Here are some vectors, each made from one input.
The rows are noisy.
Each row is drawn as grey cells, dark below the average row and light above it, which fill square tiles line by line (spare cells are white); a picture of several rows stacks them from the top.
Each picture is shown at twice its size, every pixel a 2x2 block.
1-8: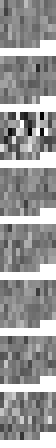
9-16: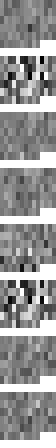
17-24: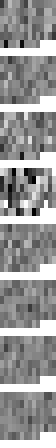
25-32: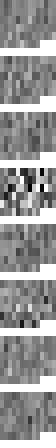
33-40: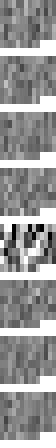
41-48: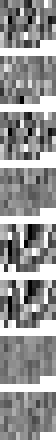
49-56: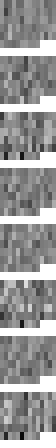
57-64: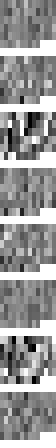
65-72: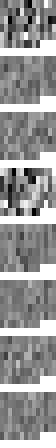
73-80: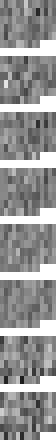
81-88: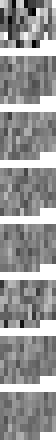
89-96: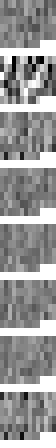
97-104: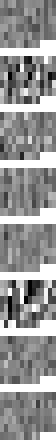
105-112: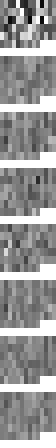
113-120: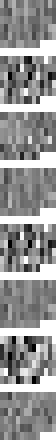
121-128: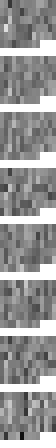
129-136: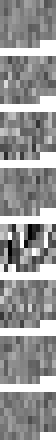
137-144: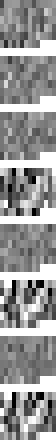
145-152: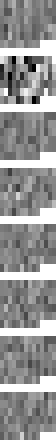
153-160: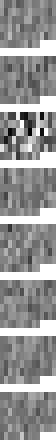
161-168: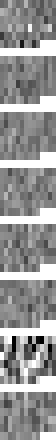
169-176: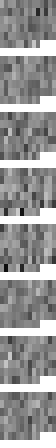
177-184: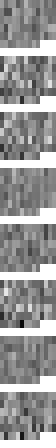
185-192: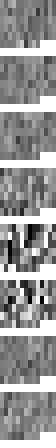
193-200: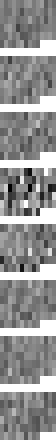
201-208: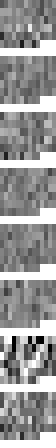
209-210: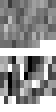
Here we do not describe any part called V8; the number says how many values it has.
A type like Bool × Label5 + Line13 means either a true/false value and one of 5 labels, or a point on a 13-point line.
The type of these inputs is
(Bool × (Line5 + V8) + Line6) × Line6 + Label5.
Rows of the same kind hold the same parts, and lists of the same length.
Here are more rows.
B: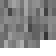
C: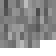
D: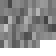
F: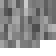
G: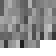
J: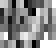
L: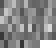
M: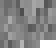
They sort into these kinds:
B, D, M
C, F
G, L
J

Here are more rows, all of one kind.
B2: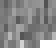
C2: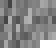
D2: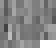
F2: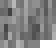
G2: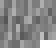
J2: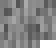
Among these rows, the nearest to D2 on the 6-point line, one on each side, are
B2 and J2.
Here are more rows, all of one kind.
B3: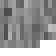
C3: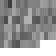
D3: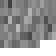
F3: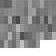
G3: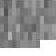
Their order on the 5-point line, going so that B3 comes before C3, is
B3, C3, G3, D3, F3.
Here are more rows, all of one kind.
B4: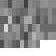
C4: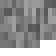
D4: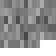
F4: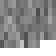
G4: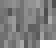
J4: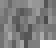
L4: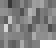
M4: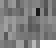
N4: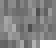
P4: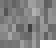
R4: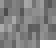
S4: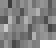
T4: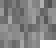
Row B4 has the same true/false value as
D4, F4, G4 and J4.
